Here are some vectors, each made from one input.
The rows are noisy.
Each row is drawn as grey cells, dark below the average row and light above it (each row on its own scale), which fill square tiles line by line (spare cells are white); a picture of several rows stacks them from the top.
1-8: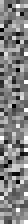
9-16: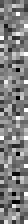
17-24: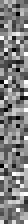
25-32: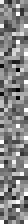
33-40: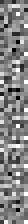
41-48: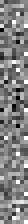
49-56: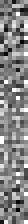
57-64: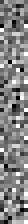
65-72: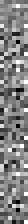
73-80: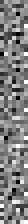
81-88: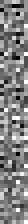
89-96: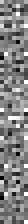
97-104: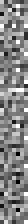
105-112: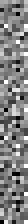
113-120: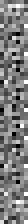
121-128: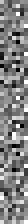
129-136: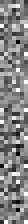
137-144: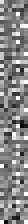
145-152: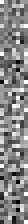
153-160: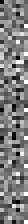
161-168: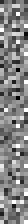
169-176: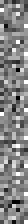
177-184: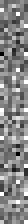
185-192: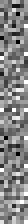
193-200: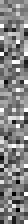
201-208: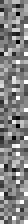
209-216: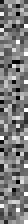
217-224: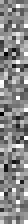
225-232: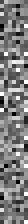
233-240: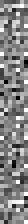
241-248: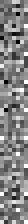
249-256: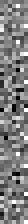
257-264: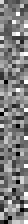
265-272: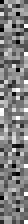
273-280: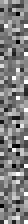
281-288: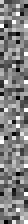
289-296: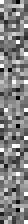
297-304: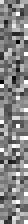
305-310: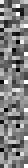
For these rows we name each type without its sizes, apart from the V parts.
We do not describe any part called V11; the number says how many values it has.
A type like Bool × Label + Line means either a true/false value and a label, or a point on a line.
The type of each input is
List(Bool × V11).
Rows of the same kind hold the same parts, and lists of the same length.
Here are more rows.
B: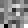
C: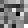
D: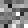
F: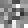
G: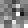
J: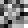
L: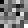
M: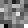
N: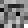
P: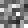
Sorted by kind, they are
B, D, F, G, M, P
C, L, N
J

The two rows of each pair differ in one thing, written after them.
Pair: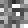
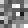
the value of V11 in item 2 of the list
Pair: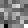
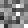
the value of V11 in item 2 of the list
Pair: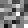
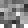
the value of V11 in item 2 of the list
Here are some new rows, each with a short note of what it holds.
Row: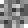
a list of two items
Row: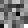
a list of one item
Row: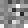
a list of two items
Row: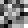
the empty list
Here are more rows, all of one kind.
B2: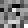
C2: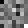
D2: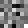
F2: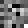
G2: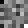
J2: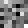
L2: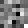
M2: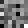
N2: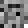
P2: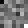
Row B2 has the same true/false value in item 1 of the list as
D2 and N2.
